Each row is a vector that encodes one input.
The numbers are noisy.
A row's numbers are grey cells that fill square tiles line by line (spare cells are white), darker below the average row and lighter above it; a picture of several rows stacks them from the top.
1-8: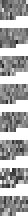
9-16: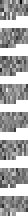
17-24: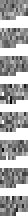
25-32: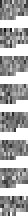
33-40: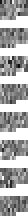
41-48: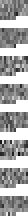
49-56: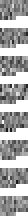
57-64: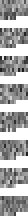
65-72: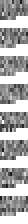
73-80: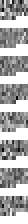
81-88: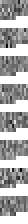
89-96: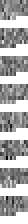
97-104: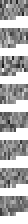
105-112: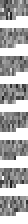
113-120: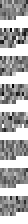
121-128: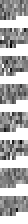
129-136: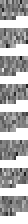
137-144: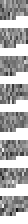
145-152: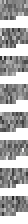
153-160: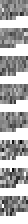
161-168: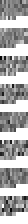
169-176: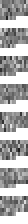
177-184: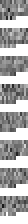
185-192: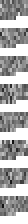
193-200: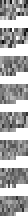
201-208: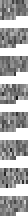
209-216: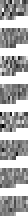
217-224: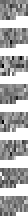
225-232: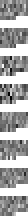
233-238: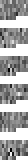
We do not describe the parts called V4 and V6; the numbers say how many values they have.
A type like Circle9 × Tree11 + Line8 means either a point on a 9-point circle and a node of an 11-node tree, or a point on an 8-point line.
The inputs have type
Label11 × (Tree11 + V6) × V4.
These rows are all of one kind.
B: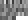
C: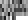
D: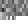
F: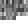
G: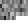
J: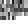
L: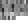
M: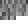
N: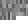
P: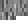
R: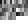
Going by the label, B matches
J, L and N.
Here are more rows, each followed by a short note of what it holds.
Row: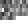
one of 11 labels, a value of V4 and a value of V6
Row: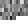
one of 11 labels, a value of V4 and a value of V6
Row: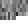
one of 11 labels, a node of an 11-node tree and a value of V4
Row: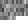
one of 11 labels, a node of an 11-node tree and a value of V4
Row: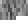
one of 11 labels, a value of V4 and a value of V6
